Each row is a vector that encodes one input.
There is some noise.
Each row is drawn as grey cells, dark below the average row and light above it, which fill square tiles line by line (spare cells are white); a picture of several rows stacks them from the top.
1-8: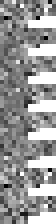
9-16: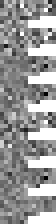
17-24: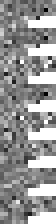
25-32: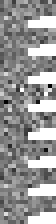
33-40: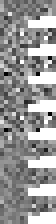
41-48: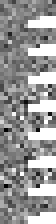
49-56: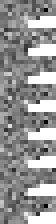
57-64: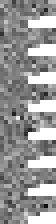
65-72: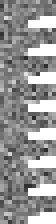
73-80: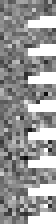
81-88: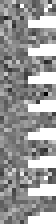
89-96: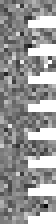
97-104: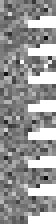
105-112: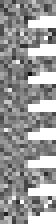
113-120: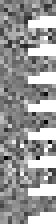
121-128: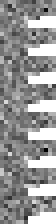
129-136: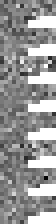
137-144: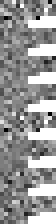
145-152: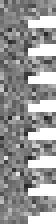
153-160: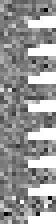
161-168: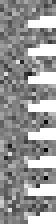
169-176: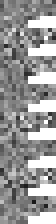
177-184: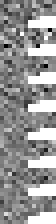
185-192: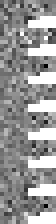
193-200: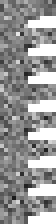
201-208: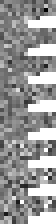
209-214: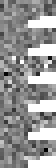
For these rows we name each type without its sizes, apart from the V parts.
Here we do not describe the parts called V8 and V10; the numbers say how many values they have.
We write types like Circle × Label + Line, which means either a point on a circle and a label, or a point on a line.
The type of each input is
(Bool × V8 × V10 + Unit) × Line.
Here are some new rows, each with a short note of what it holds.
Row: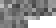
a point on a line, a true/false value, a value of V8 and a value of V10
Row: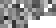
a point on a line
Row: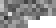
a point on a line, a true/false value, a value of V8 and a value of V10
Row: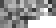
a point on a line
